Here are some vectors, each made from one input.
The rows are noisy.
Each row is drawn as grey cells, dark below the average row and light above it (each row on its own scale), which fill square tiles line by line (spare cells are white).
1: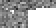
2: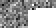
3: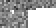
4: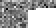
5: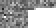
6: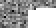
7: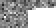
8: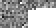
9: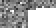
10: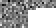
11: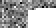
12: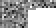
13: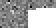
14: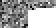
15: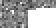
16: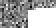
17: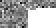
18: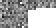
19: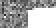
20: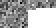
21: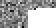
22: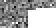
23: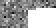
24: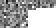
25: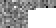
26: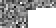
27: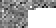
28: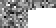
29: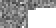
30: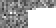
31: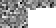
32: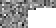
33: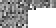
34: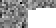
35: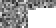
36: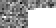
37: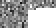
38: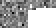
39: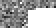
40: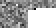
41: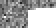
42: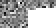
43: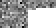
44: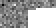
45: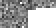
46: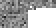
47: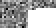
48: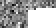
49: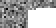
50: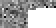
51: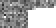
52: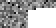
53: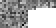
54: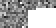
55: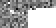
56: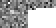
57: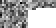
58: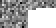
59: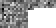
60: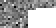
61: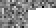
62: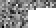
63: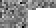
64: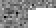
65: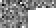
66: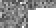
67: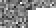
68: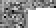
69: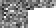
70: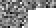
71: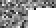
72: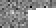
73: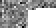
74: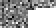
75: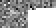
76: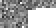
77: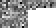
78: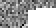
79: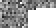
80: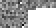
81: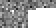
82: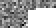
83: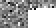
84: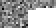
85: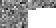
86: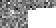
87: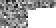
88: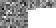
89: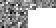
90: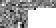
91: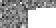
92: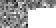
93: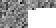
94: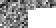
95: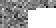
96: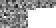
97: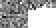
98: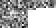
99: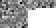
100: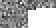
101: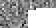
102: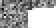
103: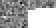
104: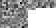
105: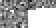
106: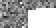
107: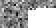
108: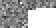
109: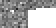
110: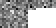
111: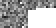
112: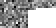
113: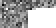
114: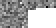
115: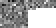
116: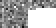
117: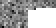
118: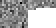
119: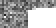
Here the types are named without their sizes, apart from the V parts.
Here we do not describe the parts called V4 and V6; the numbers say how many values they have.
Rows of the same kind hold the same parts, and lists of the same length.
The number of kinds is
2.
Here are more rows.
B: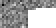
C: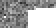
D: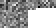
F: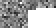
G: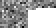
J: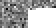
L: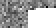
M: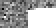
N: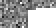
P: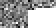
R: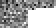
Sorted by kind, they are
B, C, D, M, N, P, R
F, G, J, L

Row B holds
a label and a value of V4.
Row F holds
a true/false value, a value of V4 and a value of V6.
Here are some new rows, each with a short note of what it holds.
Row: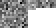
a label and a value of V4
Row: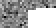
a true/false value, a value of V4 and a value of V6
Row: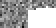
a true/false value, a value of V4 and a value of V6
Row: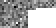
a label and a value of V4
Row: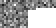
a label and a value of V4
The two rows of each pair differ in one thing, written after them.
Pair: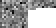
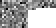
the value of V4
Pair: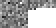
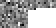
the value of V4
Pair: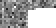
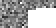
the value of V4
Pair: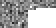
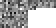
the value of V4
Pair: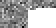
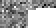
the value of V4
